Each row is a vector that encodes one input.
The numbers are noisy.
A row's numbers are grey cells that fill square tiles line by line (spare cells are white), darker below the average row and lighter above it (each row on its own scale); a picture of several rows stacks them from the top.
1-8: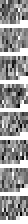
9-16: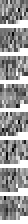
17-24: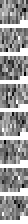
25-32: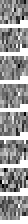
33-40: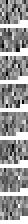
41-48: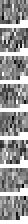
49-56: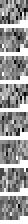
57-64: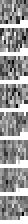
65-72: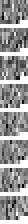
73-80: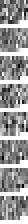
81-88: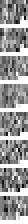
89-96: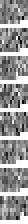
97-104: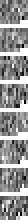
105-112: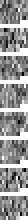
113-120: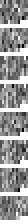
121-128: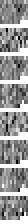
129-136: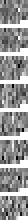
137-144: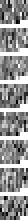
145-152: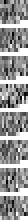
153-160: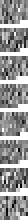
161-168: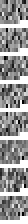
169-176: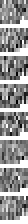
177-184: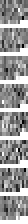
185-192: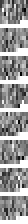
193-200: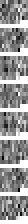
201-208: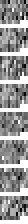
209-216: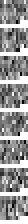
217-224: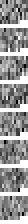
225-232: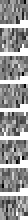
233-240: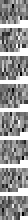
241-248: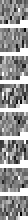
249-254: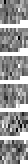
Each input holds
a point on each of two 12-point lines and a true/false value.
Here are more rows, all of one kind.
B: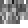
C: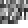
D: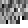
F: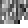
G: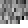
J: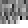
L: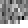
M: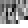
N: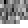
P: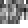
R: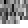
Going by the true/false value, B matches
C, D, M and P.
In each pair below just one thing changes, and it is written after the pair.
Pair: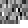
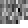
the true/false value
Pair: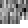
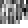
the place on one of the two 12-point lines
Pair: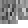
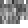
the place on one of the two 12-point lines
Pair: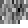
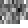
the true/false value
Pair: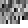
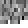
the true/false value
